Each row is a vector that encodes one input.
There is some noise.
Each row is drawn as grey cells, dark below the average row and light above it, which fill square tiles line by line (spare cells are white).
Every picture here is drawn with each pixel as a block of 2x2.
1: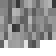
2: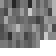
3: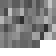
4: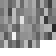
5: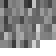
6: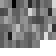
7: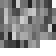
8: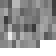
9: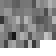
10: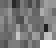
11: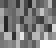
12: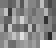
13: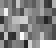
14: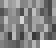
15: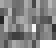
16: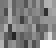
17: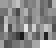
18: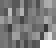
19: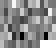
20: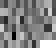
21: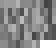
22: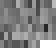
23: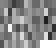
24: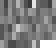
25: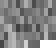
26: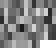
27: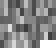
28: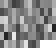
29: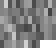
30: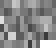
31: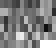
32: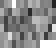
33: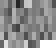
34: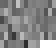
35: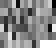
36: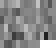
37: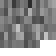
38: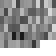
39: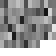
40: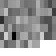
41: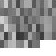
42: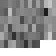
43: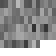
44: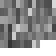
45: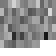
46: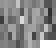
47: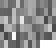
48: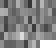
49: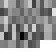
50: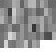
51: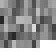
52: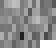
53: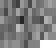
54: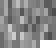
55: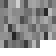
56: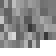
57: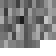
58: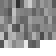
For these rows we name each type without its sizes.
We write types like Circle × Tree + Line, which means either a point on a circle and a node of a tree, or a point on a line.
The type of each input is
Bool × Line.
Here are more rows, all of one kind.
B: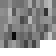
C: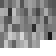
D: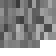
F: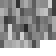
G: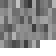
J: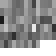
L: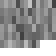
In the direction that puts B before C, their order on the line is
D, G, B, J, L, F, C.
